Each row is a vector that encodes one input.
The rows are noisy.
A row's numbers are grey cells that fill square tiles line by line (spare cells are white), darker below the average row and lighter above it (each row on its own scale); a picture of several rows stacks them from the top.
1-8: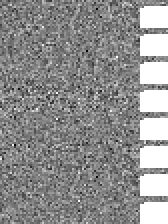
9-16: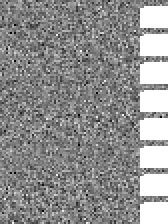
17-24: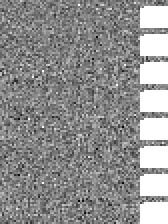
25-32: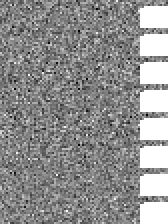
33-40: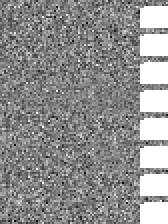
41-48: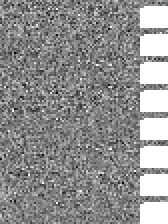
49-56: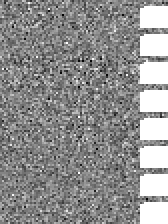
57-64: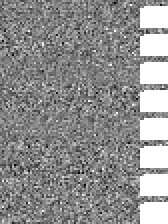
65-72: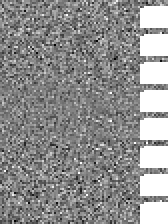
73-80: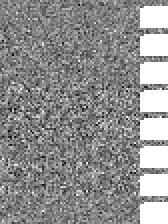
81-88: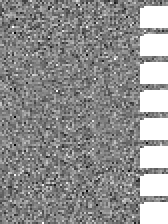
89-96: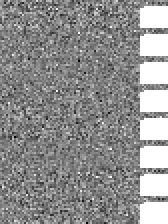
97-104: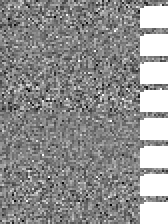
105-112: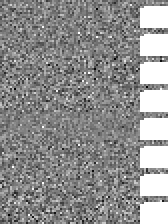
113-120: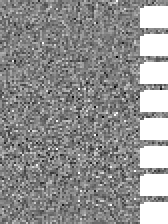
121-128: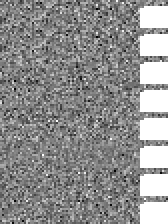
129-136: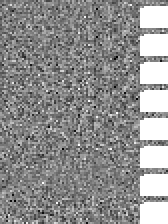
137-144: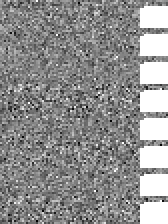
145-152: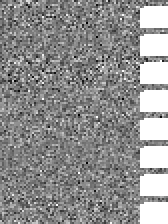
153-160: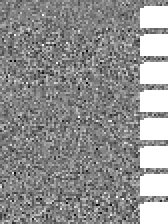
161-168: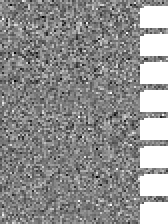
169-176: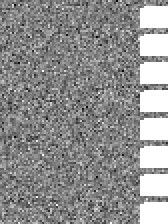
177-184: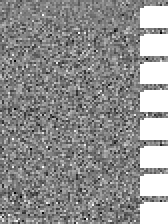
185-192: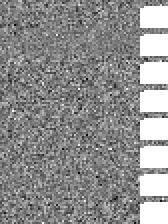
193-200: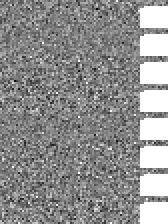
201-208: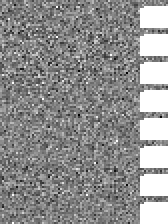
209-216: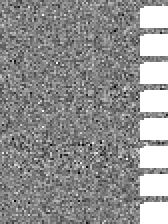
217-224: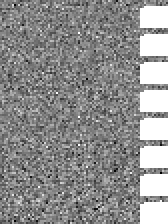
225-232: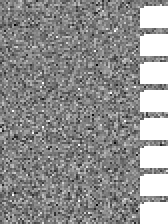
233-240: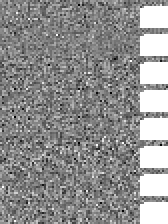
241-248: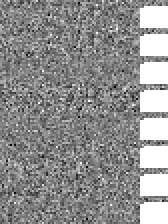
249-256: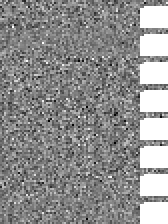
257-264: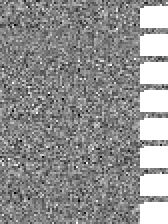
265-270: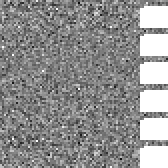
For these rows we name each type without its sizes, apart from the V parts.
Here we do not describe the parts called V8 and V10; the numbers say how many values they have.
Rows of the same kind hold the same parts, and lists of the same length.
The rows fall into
2 kinds.
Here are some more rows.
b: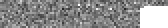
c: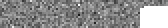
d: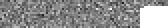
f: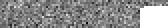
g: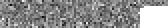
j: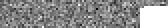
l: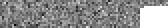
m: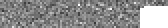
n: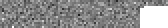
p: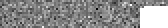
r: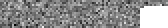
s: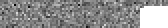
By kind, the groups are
b, c, d, f, j, l, m, n, p, r
g, s

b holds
a point on a circle, a node of a tree and a value of V10.
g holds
a node of a tree and a value of V8.
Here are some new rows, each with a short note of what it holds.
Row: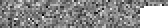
a point on a circle, a node of a tree and a value of V10
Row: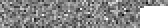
a node of a tree and a value of V8
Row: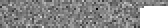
a point on a circle, a node of a tree and a value of V10
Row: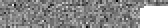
a node of a tree and a value of V8
